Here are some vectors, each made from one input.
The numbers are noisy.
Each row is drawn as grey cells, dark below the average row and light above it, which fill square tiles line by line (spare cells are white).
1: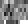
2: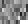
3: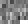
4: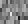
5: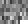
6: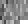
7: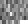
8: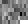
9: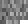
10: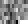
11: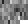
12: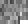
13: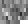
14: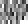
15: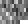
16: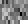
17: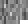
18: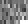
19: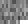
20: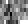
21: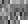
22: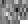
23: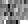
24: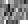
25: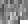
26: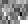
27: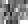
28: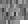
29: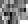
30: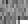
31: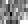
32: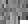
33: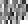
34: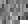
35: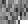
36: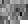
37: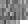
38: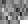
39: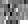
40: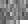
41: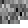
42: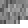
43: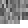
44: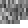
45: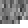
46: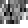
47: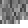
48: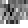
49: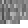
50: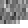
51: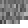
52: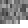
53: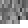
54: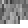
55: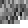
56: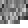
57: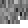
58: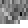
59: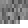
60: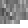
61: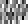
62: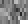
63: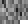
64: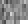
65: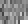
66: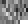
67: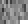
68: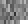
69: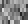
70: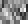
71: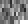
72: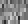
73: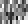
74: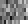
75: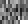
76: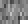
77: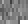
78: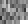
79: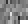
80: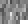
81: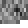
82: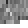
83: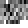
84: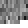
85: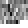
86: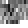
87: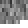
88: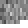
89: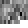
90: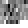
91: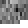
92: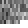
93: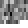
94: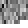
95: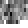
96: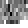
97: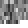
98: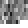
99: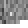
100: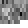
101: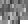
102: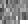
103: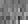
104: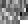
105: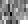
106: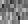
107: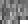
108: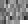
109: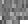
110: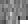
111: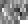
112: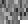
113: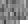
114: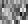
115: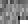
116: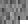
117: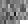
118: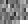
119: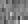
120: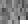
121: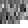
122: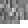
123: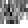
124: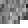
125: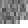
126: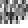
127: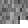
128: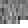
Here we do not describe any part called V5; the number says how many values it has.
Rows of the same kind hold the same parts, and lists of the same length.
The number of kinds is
4.
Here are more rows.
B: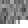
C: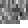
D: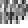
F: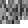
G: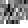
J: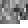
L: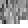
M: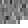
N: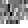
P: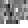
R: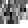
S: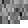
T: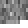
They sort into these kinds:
B, L, M, T
C, F, J, S
D
G, N, P, R

